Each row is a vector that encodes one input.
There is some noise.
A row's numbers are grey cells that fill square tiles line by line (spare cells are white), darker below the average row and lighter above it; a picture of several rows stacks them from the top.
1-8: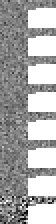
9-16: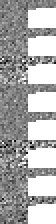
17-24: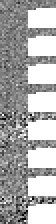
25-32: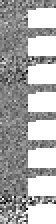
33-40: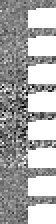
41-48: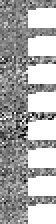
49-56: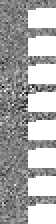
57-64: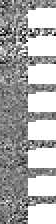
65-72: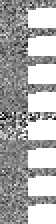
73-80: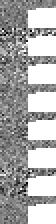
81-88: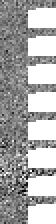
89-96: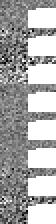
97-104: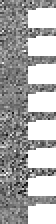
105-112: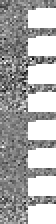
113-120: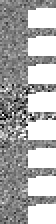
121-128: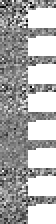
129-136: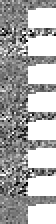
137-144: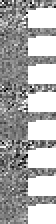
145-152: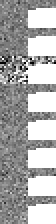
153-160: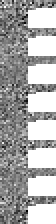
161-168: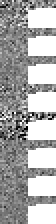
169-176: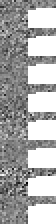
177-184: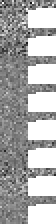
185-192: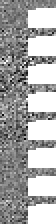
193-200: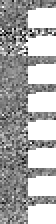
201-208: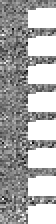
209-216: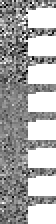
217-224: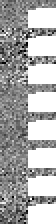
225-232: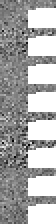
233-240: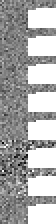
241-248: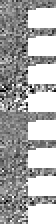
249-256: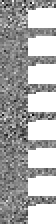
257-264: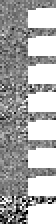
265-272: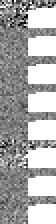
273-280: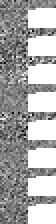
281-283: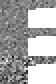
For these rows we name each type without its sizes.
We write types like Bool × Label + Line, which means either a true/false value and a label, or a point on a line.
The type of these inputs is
Circle × (Circle + Label).
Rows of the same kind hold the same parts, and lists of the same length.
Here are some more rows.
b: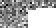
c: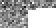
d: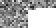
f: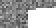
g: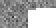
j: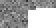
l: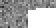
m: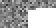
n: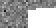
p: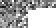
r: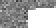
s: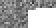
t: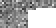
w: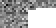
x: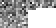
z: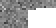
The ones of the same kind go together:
b, c, d, f, g, m, n, r, s, w, x
j, l, p, t, z

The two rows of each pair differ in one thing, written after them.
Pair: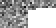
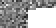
the label
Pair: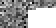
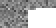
the place on the circle
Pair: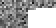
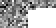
the label
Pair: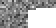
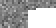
the label
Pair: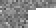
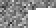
the place on the circle
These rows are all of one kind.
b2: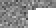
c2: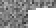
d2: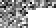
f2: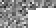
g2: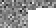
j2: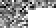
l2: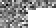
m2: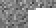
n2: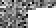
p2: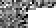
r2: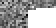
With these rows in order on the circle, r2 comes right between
g2 and n2.
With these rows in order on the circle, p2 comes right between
b2 and m2.
